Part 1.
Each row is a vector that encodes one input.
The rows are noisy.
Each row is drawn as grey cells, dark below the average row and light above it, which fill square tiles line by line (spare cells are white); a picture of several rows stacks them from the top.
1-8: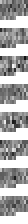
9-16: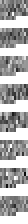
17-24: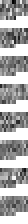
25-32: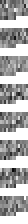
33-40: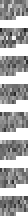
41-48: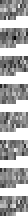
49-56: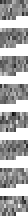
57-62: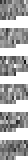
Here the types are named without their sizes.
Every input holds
a point on a line, together with either a fixed value, or four true/false values.
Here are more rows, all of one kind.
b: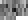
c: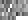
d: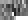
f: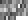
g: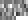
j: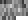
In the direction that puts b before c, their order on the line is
d, b, c, g, j, f.
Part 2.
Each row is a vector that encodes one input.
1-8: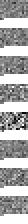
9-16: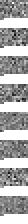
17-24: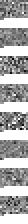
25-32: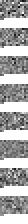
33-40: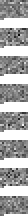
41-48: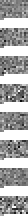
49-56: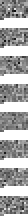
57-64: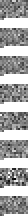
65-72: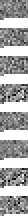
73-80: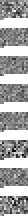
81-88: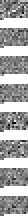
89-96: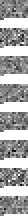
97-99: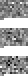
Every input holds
either a point on a 7-point line, or a point on an 8-point line.
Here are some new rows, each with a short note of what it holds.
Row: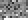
a point on an 8-point line
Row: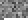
a point on a 7-point line
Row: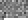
a point on an 8-point line
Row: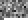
a point on a 7-point line
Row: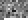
a point on a 7-point line
